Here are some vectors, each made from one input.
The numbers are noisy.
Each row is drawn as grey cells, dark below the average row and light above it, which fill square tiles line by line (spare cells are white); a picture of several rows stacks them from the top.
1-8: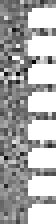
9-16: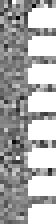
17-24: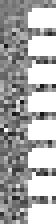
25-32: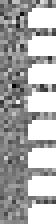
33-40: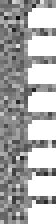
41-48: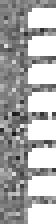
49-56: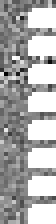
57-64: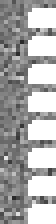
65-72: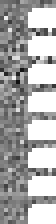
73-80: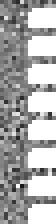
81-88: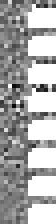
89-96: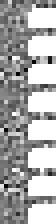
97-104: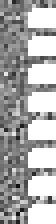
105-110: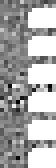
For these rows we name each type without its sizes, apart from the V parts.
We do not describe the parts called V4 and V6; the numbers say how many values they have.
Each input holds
a value of V4, together with either a point on each of two lines and a true/false value, or a value of V6.
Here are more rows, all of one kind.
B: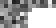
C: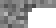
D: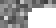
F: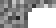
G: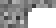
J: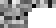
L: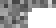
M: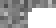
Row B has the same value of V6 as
L and M.
